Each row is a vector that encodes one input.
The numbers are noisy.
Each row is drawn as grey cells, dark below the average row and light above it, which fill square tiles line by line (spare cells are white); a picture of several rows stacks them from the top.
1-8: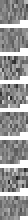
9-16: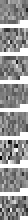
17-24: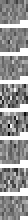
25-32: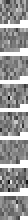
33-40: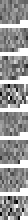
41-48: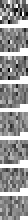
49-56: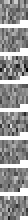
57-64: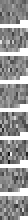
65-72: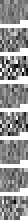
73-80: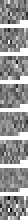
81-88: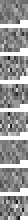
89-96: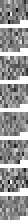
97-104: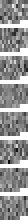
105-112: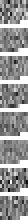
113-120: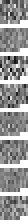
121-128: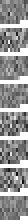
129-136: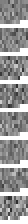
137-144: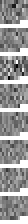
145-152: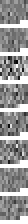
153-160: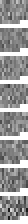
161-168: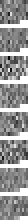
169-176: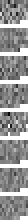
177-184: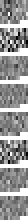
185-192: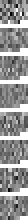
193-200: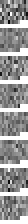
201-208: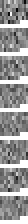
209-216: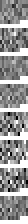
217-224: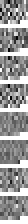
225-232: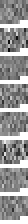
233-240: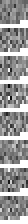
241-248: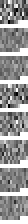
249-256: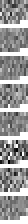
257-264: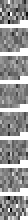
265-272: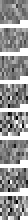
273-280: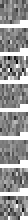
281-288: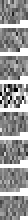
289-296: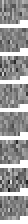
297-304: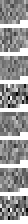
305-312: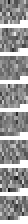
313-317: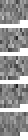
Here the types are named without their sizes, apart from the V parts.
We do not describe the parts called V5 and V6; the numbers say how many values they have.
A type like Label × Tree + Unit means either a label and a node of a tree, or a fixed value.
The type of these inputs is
(Line + V6) × V5 + List(Circle).
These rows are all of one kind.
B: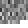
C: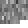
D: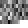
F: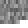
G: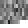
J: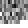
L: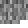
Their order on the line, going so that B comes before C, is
B, G, L, J, D, F, C.
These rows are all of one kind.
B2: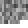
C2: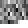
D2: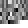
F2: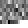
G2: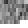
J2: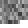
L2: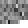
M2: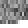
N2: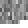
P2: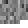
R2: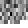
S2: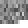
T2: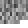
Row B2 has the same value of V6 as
C2 and S2.
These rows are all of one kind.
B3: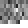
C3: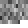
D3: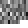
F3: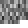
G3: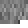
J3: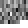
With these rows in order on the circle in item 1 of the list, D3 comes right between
B3 and F3.
